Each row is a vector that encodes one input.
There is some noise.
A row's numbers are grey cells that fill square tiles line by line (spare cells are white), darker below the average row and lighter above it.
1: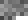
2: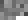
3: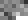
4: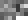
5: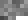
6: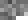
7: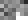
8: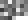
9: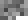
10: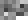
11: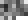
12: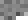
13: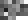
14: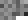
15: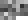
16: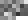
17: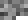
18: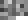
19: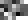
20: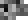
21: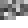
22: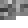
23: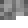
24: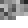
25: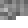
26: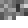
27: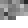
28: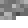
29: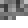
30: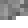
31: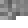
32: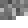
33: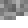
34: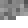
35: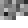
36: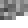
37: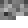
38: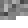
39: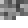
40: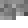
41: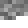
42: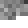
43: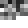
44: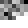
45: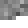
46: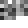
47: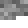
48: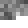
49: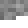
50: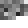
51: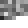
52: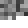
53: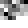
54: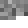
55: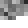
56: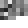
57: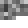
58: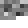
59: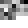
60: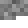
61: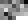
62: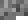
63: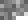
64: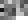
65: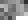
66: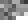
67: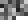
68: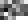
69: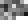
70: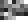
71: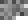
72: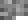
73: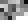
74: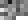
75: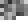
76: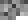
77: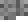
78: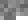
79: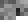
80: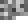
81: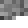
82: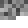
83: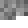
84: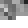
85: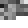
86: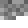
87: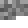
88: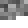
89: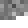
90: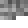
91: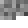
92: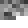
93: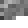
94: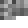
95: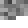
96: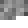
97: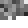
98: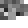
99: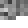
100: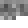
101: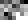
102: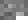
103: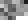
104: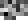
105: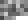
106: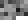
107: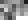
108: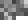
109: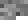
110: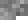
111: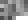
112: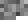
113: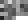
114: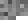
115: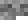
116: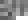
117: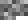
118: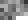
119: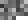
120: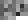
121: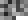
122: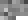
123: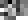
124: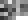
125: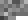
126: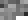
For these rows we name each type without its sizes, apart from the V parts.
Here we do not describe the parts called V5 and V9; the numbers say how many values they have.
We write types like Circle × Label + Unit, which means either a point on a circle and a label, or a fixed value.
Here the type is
(Bool × Bool × Bool × Bool + V5) × (Line + V9).
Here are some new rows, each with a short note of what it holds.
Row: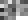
four true/false values and a value of V9
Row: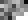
a point on a line and four true/false values
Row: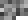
a point on a line and a value of V5
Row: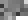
a point on a line and a value of V5
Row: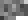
a value of V5 and a value of V9
